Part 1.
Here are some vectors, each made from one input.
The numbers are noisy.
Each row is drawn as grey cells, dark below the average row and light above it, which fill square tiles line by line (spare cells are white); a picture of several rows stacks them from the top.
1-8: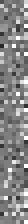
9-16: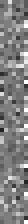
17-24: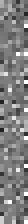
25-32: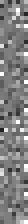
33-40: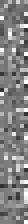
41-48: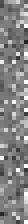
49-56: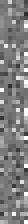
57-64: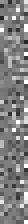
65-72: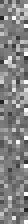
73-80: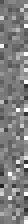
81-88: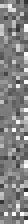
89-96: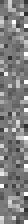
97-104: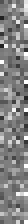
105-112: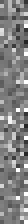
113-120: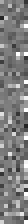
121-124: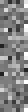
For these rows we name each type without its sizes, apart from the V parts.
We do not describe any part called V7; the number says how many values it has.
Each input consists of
a point on a line, together with either four true/false values, or a value of V7.
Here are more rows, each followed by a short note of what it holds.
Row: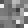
a point on a line and four true/false values
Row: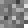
a point on a line and four true/false values
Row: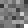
a point on a line and a value of V7
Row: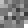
a point on a line and four true/false values
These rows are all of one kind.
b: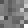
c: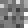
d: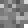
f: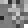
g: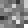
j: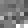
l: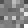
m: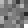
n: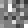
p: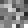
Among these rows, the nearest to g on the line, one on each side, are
d and f.
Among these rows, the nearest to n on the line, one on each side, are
m and p.
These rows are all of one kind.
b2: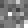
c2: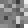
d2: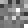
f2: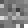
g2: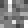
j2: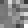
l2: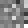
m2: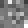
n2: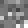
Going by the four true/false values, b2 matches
f2, m2 and n2.
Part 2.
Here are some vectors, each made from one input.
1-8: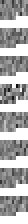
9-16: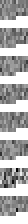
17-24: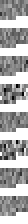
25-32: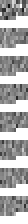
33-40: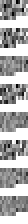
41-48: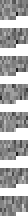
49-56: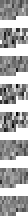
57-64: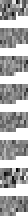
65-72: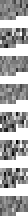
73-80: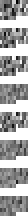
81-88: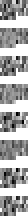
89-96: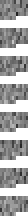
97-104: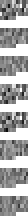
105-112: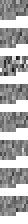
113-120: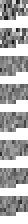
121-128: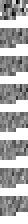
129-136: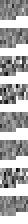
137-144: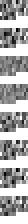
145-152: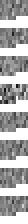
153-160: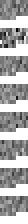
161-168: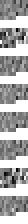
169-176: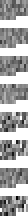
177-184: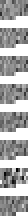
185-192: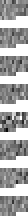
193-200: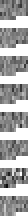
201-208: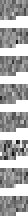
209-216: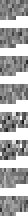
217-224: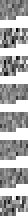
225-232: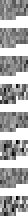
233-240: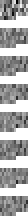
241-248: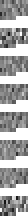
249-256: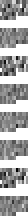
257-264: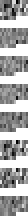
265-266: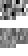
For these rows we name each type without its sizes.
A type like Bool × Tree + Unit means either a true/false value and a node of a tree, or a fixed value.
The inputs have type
(Circle + Unit) × Line + Tree.
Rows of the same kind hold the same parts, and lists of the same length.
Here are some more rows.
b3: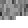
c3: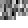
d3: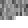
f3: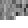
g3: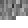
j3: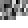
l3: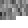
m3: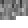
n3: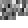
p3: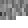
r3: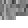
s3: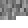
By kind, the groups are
b3, d3, l3, p3
c3, j3, n3
f3, g3, m3, r3, s3

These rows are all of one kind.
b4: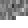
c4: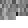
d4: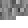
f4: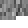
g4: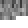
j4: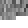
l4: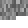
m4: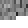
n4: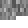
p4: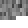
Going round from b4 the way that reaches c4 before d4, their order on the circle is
b4, c4, l4, j4, d4, n4, f4, p4, g4, m4.
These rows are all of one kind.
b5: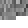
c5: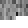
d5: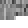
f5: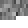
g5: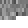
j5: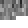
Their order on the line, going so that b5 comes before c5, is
j5, f5, b5, g5, c5, d5.
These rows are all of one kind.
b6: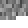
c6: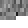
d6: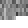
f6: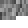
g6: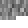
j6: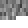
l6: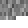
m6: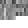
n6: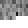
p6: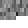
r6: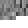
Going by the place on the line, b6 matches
g6, j6 and l6.
